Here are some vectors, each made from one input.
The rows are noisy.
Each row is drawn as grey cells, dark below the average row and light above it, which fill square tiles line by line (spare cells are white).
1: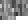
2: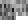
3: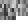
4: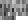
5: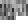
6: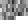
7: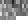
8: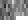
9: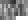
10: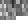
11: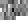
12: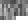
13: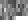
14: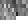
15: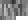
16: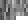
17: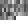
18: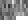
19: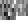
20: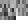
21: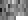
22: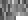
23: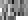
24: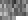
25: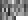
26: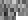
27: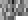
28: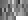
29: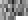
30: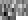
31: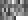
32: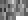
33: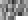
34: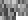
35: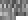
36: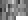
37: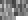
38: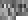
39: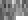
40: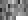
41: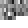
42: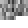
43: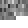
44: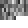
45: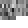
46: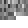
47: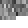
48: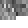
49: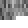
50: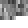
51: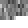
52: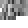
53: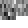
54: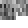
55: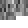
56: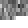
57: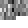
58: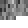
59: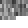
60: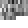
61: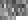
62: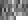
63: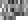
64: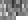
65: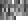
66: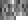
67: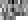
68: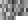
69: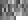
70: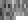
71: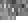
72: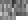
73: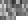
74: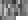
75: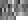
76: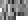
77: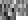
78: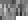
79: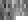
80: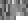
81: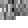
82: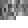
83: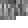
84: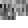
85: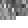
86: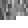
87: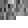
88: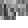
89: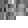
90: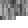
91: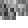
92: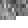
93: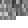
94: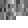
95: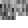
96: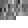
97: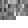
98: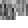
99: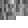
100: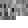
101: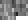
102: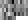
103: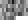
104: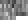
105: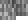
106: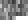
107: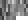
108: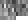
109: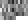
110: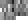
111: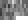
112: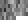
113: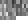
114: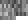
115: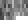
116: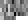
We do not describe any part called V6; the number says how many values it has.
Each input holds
a true/false value, together with either a node of a 7-node tree, or a value of V6.
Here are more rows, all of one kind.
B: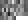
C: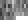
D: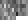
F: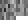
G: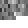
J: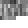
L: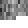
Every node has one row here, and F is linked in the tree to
G and L.
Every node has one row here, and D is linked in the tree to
B and L.
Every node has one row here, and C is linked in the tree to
J.
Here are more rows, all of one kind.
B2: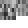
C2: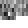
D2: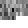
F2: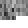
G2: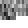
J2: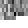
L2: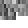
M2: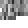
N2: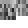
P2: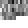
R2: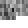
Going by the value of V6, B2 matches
M2 and N2.
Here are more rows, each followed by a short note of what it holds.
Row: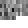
a true/false value and a value of V6
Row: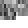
a true/false value and a value of V6
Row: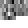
a true/false value and a value of V6
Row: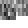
a true/false value and a value of V6
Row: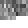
a node of a 7-node tree and a true/false value
